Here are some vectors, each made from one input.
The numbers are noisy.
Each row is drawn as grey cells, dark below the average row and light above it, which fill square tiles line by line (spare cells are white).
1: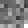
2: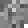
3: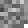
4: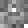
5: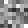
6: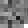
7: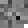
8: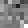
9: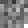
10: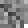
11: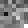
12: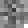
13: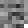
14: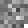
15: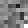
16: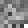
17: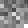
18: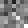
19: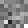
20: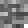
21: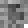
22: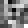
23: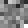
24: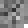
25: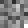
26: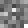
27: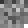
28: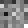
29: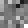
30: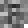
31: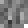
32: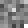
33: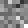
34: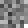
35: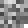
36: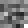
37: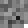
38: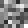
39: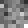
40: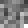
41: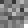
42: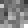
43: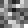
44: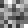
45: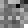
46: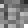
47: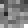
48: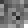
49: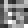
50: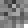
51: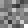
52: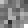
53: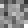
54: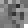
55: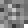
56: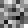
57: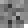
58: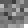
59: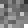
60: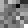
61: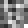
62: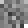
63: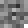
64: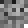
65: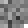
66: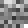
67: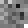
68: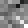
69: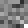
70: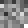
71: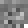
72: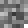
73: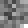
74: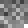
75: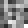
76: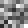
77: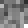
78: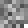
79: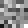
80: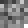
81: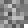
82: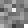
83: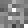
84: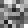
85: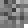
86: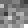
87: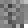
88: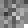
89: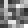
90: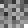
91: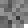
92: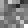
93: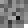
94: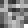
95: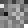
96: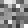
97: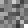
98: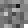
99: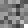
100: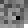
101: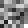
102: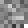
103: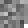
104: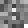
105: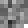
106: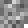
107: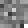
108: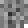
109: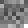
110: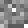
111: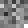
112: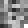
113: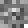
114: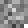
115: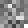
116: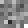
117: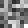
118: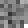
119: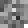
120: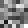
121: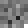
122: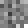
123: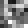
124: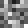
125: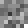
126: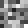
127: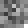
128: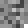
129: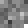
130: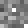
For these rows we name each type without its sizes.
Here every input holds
a true/false value, together with either a point on a circle, or a point on a line.
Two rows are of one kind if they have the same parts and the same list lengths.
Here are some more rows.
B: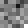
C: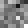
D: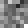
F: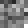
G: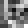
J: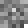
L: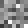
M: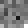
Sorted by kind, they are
B, C, D, F, J, M
G, L

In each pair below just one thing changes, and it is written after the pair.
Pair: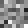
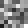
the true/false value
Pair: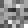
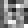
the place on the line
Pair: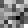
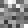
the true/false value
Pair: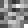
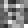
the place on the line
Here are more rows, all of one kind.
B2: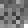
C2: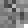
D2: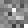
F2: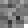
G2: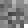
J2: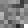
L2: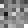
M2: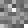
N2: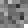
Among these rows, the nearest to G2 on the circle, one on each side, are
D2 and F2.
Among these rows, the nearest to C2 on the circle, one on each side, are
L2 and N2.
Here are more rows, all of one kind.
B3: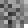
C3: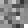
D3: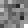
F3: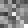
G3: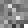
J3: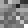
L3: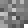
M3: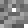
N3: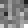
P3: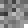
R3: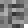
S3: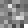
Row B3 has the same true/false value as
D3, L3 and R3.
